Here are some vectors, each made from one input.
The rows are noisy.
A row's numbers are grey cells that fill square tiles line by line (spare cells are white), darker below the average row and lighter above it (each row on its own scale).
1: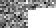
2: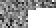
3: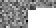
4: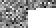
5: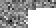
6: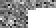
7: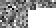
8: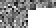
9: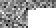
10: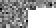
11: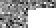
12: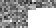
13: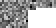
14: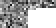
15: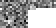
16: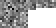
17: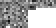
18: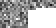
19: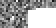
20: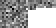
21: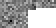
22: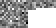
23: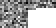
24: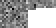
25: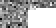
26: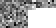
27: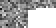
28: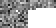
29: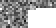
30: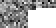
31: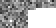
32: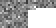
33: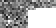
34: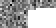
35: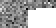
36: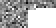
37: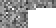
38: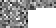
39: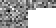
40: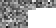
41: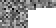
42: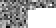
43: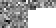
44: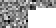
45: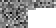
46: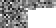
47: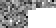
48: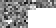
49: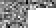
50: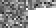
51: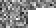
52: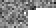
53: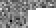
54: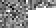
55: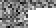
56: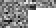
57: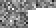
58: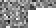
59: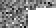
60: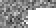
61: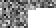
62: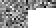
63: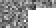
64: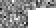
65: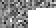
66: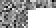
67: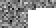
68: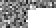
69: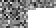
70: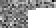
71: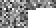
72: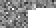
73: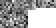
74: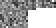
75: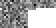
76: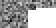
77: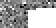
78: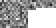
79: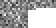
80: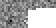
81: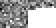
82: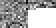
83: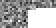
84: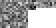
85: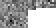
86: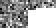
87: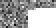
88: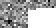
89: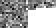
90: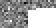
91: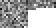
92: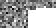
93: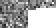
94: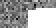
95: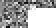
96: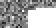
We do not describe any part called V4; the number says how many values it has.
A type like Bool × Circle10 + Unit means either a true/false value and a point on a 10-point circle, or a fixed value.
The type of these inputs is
List2(Bool × V4).
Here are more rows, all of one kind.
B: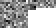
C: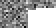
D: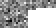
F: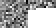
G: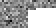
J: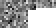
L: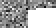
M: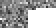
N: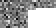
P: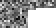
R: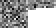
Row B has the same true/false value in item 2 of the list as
C, M, N and R.
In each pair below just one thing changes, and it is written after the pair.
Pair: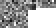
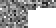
the value of V4 in item 2 of the list
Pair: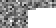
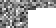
the value of V4 in item 1 of the list
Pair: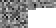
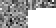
the true/false value in item 1 of the list
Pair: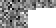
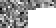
the value of V4 in item 2 of the list
